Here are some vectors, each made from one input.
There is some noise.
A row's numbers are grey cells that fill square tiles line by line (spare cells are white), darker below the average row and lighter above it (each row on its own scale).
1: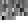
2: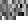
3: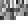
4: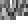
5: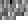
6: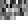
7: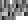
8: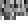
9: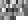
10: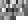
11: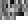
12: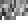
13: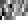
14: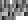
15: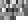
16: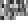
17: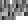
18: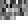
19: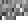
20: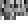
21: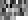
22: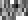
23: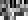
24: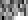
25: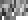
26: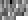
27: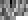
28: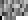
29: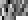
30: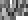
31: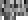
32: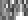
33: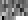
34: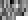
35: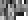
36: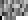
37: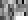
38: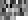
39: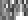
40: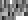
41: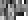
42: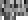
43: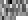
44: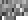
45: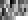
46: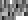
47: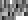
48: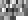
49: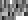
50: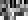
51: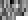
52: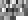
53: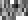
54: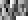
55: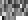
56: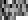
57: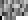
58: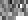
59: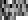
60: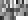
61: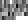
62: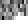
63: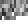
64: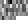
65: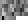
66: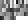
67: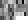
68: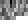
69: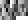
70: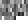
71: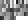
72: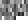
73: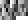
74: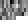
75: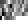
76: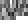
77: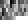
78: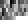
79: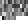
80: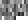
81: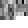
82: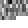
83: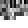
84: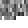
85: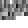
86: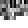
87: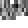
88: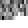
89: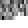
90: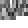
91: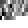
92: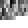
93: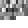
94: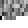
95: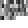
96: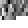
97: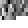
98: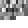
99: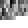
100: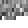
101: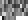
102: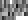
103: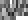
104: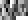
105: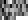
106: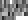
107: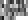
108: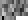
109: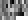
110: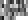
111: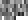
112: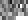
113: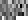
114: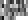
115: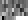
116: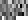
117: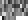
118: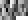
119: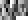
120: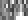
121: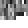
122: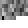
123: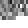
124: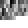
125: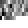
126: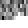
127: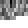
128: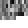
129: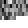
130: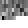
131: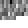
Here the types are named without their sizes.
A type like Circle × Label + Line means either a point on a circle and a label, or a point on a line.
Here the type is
Bool × Bool × Bool × Bool × Bool.
